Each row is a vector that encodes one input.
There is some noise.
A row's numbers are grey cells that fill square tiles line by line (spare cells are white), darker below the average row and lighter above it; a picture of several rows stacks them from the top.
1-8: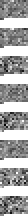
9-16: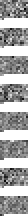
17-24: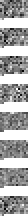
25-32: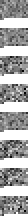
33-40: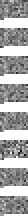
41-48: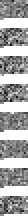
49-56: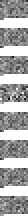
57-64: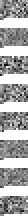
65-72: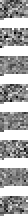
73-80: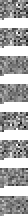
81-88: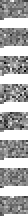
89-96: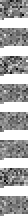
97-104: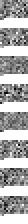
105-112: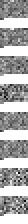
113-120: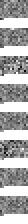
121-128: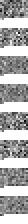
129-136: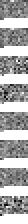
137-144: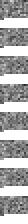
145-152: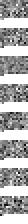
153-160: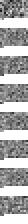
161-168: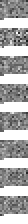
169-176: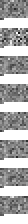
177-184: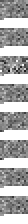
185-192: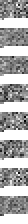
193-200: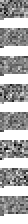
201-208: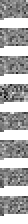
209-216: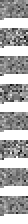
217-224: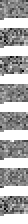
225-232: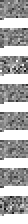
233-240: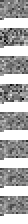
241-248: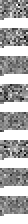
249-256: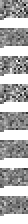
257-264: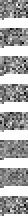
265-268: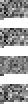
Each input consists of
either a point on a 6-point line, or a node of an 8-node tree, or a list of up to two points on a 9-point line.
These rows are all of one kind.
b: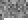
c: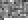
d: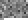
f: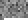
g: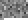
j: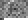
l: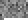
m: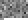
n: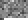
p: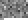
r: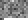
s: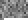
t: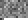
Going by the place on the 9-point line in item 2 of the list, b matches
g, p and r.
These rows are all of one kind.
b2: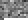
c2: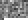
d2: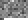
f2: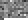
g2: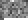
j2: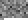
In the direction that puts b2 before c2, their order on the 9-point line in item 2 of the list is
f2, b2, d2, c2, j2, g2.
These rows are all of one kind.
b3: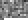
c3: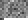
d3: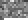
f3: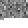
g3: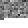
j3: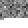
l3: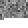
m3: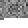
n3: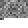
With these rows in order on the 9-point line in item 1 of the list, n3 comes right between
c3 and m3.
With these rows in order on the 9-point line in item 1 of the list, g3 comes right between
b3 and d3.
